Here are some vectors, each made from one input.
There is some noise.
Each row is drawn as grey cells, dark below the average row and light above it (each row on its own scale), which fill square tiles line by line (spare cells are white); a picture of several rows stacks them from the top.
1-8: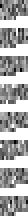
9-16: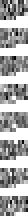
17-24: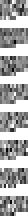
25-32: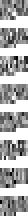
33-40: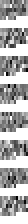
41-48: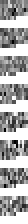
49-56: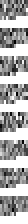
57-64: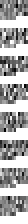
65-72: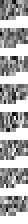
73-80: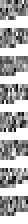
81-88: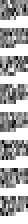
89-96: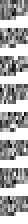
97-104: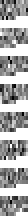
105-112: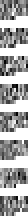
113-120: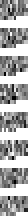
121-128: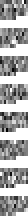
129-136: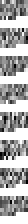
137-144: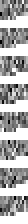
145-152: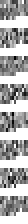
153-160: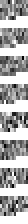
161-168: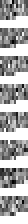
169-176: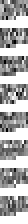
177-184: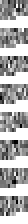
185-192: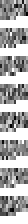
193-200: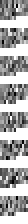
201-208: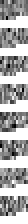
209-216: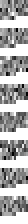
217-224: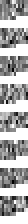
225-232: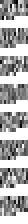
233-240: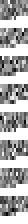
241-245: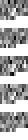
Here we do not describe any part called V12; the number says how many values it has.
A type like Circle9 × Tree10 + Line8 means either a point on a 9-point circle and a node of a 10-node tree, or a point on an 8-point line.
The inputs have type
Bool × Circle10 × (Circle10 + V12).
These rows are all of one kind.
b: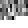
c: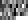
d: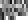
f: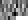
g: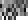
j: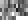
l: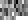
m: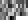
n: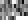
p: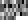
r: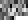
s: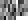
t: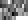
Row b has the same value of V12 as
d, n, s and t.
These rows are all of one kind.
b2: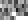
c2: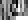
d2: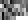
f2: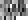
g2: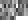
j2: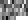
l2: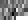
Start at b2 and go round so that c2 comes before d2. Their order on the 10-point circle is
b2, f2, c2, j2, g2, d2, l2.
